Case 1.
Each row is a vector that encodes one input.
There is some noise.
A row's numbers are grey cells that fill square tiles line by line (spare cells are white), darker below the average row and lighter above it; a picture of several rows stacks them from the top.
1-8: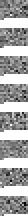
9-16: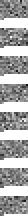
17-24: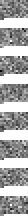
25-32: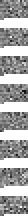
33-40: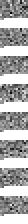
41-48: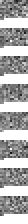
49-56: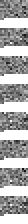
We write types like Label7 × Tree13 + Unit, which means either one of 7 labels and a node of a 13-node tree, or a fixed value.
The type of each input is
Line4 + Tree8.
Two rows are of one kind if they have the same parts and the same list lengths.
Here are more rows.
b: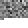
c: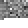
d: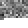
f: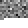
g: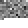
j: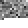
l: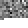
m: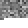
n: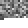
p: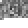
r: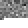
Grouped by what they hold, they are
b, c, f, g, j, l
d, m, n, p, r

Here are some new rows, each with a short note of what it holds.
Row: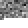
a node of an 8-node tree
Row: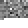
a point on a 4-point line
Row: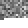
a node of an 8-node tree
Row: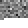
a point on a 4-point line
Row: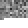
a node of an 8-node tree
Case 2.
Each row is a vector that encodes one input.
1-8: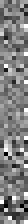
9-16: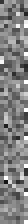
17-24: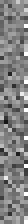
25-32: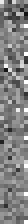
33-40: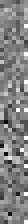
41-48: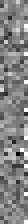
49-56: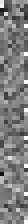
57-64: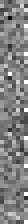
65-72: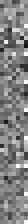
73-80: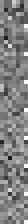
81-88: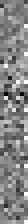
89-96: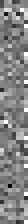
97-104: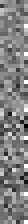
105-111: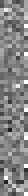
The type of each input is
Line6 × Tree9.
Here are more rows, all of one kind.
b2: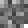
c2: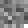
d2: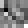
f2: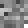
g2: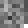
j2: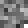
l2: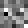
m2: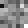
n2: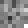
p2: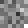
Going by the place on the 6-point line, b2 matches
f2, j2, l2 and m2.
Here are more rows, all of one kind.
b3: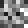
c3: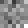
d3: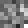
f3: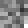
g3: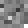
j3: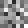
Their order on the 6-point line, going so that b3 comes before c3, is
f3, b3, g3, d3, c3, j3.
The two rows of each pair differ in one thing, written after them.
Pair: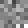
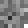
the place on the 6-point line
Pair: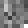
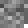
the node of the tree
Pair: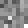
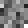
the node of the tree
